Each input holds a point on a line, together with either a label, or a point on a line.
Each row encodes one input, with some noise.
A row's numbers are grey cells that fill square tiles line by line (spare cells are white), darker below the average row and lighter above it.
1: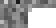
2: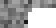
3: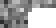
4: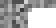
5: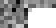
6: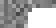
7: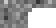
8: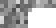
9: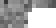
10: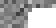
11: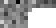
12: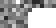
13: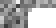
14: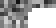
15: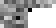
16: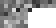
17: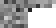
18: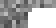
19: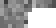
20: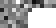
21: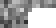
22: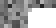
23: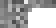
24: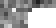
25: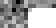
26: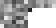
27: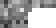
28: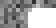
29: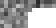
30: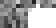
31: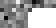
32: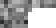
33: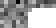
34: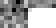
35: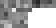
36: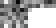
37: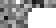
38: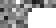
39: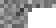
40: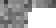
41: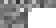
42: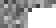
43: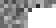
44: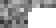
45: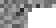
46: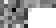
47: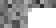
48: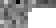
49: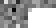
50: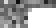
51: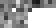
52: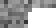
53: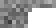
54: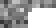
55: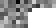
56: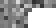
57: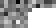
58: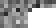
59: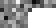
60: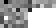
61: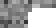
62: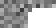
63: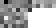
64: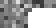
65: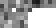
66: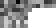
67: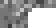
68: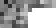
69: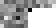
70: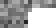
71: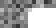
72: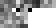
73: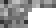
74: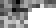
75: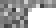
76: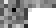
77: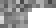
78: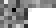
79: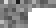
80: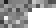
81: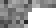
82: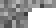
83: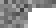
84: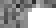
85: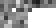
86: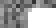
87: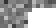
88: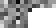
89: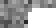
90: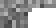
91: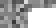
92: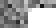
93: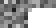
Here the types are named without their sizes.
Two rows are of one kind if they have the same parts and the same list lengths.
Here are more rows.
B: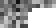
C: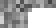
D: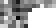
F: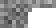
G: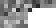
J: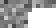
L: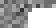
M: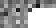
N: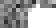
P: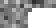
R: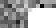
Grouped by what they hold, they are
B, D, G, M, P
C, F, J, L, N, R

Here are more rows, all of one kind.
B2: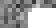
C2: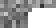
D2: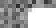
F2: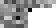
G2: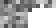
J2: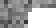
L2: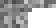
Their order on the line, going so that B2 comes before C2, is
F2, G2, L2, D2, B2, J2, C2.
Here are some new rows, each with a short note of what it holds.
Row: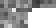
a point on each of two lines
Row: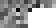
a point on each of two lines
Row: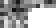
a point on each of two lines
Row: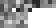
a point on each of two lines
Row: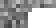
a label and a point on a line
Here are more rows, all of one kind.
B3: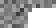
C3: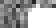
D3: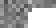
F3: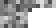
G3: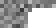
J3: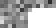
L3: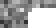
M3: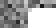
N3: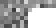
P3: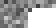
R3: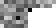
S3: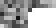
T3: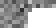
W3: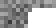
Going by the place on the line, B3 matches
G3, J3 and T3.
